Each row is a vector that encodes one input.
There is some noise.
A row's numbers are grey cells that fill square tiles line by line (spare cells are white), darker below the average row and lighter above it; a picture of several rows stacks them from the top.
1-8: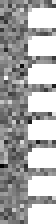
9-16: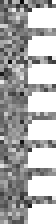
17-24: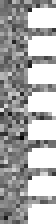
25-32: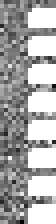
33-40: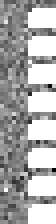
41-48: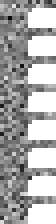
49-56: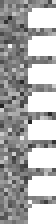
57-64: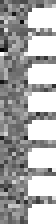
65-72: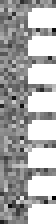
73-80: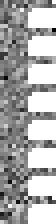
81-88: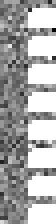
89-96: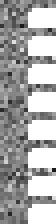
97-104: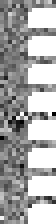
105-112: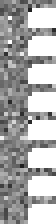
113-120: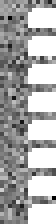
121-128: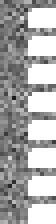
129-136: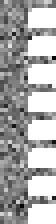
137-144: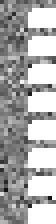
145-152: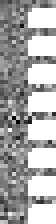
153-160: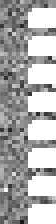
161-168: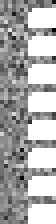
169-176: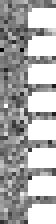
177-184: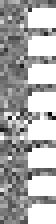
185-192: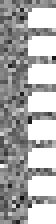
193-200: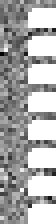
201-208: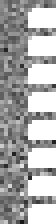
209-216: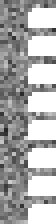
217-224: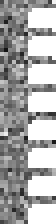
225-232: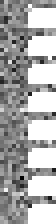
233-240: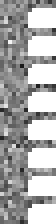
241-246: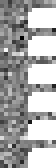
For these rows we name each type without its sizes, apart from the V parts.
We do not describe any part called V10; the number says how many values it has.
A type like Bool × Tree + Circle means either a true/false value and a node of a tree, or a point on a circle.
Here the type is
(Circle + Label) × List(Bool × V10).
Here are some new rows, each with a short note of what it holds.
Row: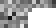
a point on a circle, together with a list of one item
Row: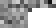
a label, together with the empty list
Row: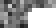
a label, together with a list of one item
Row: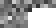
a label, together with the empty list
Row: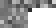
a label, together with the empty list
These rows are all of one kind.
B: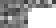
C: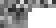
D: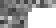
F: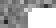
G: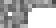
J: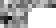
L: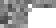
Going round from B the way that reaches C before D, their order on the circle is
B, J, G, L, C, D, F.
